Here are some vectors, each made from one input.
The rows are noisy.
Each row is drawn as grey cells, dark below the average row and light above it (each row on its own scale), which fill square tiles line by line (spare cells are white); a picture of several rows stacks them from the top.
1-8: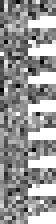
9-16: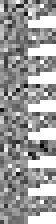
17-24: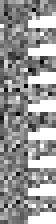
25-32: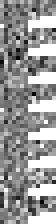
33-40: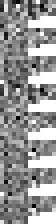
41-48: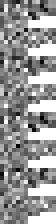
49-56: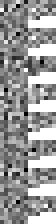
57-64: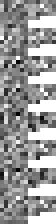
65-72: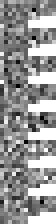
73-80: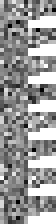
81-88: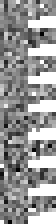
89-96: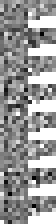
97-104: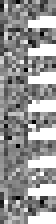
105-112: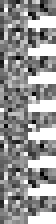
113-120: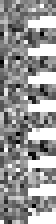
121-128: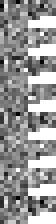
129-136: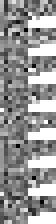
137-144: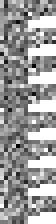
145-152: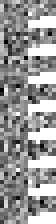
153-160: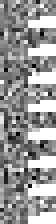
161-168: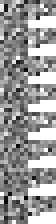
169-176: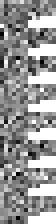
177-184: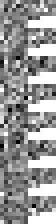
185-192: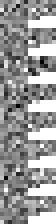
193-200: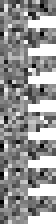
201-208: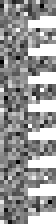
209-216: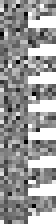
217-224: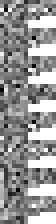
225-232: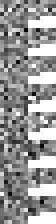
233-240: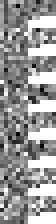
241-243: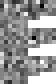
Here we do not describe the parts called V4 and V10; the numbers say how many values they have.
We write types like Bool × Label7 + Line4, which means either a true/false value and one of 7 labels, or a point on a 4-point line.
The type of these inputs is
Bool × Label6 + (Line7 + V10) × V4.
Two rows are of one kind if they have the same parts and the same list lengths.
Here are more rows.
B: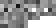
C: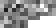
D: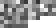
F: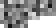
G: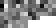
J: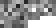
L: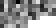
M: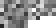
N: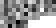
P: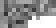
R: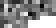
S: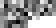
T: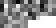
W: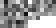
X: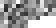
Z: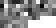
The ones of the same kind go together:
B, C, D, J, M, X
F, N, P, S, W
G, L, R, T, Z

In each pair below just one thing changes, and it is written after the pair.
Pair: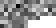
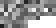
the value of V10
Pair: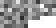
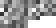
the value of V4
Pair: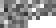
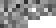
the value of V4
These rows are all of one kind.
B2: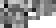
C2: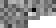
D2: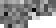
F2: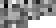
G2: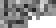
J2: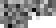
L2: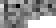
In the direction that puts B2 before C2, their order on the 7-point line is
L2, J2, D2, G2, F2, B2, C2.
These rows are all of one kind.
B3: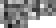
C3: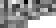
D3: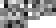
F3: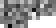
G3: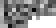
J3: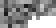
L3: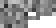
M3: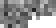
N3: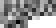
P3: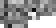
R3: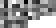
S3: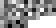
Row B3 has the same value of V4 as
F3, L3, M3 and P3.
